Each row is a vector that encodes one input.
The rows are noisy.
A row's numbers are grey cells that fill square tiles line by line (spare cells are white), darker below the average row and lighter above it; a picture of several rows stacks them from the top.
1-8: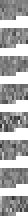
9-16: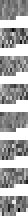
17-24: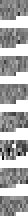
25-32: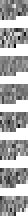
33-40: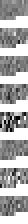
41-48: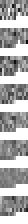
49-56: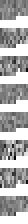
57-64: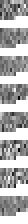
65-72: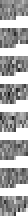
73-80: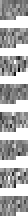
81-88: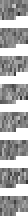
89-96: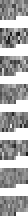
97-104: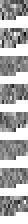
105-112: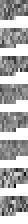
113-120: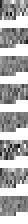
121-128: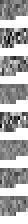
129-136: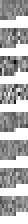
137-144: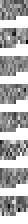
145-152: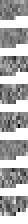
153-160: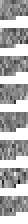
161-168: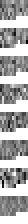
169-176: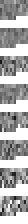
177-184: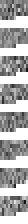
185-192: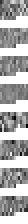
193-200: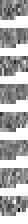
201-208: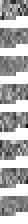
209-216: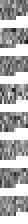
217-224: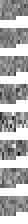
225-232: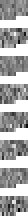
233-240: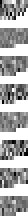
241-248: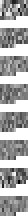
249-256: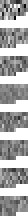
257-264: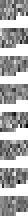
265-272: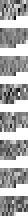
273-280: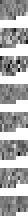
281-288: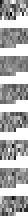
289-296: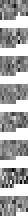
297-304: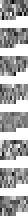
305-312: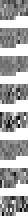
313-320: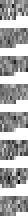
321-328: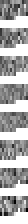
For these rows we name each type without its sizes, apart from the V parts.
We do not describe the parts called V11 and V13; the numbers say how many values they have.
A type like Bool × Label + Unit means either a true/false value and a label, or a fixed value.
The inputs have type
Bool × V11 + List(Line × Line) × V13.
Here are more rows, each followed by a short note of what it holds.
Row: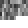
a value of V13, together with the empty list
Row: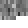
a value of V13, together with a list of one item
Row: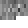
a value of V13, together with the empty list
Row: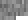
a value of V13, together with a list of one item
